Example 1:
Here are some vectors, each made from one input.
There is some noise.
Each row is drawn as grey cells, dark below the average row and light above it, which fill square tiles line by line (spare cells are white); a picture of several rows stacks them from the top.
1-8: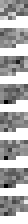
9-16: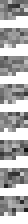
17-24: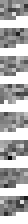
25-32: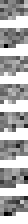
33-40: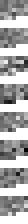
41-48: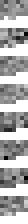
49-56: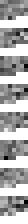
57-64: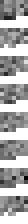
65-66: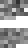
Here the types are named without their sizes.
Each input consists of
a node of a tree, together with either a fixed value, or four true/false values.
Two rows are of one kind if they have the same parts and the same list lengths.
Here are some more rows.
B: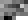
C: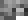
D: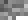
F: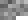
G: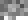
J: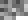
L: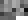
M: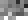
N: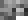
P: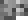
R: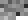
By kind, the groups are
B, D, F, G, J, M, R
C, L, N, P

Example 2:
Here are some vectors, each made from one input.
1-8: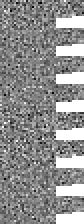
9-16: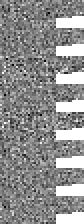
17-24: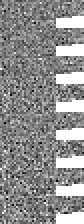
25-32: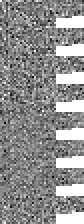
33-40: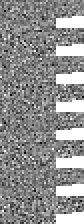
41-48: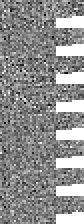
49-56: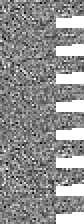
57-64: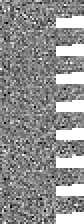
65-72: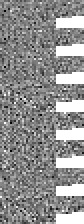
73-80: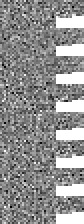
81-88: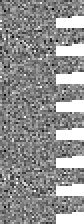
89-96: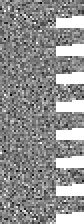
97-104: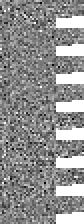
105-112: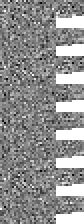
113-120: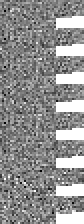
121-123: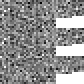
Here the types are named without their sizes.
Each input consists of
either a point on a line, or a node of a tree.
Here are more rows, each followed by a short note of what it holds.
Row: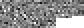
a point on a line
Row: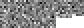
a point on a line
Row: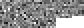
a point on a line
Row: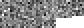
a point on a line
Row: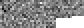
a node of a tree
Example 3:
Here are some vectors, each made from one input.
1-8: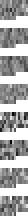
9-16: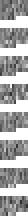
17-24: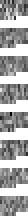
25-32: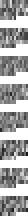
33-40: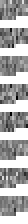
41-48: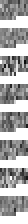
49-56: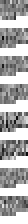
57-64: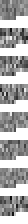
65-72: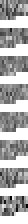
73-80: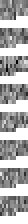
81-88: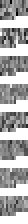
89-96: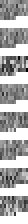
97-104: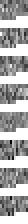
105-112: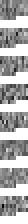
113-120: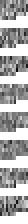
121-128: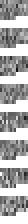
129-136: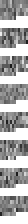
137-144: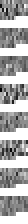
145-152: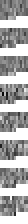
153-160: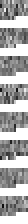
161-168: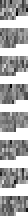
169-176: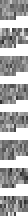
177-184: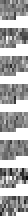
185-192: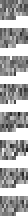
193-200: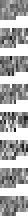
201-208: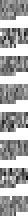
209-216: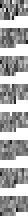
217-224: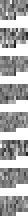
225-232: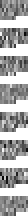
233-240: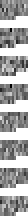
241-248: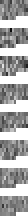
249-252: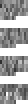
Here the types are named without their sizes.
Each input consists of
either a point on a circle, or a point on a line.
